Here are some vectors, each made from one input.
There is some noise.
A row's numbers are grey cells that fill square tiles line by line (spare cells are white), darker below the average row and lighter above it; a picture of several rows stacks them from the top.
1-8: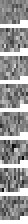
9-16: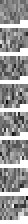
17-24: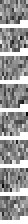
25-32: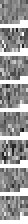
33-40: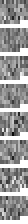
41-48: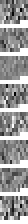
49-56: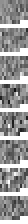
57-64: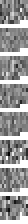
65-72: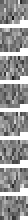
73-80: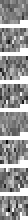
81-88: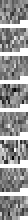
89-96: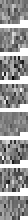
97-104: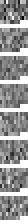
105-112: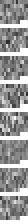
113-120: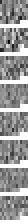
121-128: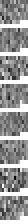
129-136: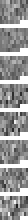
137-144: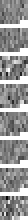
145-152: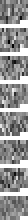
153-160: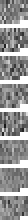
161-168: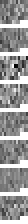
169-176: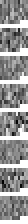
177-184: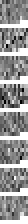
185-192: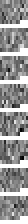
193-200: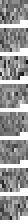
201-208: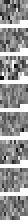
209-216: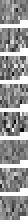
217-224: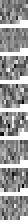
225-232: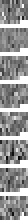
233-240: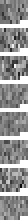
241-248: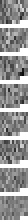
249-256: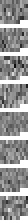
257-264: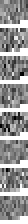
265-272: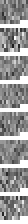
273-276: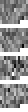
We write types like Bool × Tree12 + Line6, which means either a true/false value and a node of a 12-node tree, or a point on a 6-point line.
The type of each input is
(Bool × Bool × Bool × Bool + Unit) × Label4.
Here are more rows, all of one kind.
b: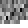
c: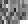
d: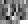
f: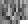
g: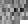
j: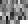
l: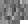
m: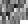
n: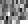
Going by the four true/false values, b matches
d and j.
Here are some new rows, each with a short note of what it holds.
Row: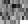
one of 4 labels and four true/false values
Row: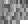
one of 4 labels and four true/false values
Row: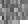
one of 4 labels
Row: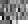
one of 4 labels
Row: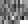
one of 4 labels
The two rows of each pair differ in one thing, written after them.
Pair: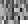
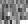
the label
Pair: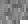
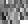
one of the four true/false values
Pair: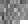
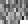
one of the four true/false values
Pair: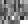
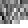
one of the four true/false values
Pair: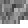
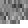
one of the four true/false values
